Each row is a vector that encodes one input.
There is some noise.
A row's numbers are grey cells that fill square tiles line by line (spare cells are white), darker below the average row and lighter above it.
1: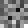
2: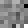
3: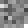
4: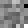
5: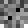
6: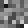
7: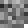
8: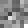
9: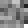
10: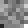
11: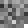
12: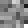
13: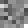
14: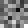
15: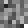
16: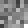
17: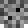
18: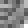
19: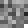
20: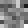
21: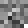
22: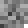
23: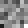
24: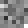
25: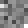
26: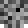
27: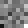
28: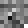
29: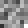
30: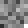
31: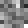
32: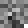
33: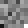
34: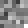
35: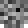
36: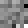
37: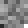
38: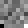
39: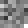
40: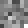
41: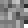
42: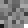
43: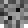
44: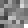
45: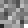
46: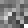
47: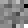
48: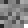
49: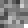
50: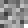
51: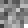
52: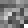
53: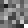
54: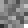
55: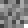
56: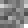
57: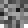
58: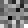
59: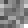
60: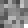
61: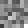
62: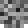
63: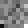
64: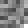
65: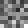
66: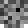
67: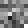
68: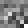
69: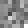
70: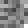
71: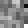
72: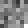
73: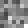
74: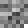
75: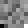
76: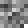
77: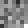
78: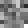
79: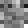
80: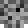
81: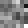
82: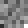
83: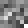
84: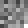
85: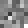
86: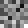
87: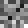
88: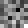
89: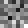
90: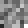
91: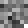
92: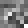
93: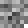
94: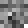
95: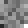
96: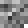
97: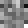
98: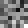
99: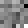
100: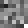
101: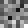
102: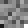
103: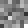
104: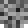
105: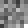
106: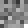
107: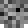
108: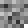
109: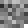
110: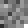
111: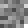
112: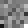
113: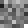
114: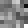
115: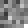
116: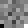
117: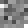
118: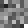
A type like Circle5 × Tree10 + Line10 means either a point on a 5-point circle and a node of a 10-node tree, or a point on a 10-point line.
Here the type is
Line4 + Line8 + Line9.
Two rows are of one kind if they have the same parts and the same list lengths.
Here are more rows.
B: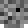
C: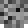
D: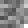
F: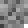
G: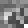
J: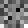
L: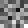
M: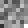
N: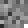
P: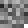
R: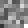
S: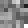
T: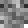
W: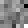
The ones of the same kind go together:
B, C, J, L
D, F, M, N, R
G, P, S, T, W

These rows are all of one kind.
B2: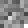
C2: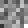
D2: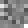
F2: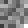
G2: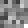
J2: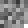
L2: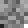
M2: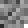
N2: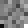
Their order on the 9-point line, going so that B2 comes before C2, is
B2, G2, C2, J2, M2, N2, L2, F2, D2.
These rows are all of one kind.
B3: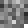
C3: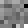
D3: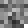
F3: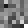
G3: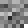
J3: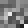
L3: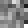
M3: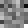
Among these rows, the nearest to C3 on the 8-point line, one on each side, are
G3 and L3.
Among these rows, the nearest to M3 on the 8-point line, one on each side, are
B3 and L3.
